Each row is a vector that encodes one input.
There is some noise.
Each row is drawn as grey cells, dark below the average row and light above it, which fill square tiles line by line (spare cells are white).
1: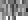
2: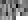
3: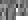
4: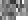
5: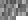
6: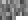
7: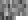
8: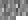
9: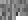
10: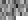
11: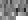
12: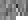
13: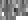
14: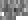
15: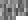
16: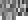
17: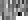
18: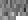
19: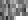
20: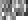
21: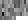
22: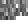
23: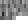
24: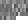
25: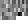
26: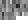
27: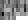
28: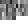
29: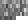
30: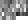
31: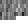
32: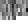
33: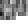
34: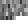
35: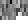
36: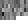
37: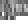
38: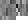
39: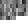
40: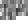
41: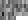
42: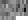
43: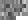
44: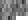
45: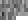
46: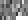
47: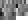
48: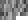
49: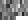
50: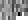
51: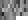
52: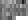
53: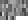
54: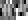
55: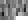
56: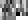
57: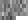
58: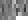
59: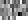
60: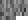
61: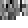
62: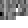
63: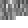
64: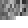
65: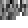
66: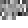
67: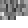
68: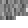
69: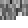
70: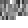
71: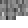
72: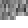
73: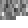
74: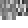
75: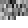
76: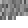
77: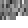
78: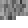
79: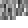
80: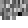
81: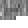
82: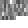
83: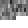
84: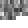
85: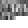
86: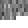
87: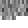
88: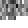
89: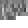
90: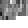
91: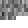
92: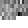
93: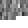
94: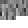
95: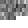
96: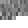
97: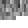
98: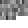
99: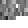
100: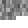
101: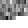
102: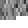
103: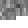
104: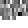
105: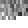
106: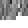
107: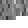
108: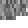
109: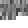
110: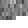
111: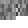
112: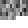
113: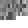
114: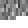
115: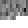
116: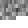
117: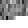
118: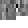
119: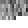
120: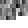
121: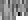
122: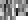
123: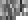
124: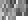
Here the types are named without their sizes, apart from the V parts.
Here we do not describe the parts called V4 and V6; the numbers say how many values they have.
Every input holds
a value of V4 and a value of V6, together with either a label, or four true/false values.
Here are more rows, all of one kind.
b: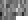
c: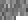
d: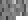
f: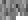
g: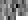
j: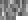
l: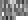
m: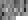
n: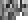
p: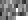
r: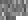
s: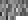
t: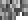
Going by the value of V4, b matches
f, p and s.
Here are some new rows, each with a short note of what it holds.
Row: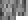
four true/false values, a value of V4 and a value of V6
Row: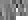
four true/false values, a value of V4 and a value of V6
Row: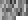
a label, a value of V4 and a value of V6
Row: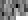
four true/false values, a value of V4 and a value of V6
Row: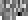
a label, a value of V4 and a value of V6
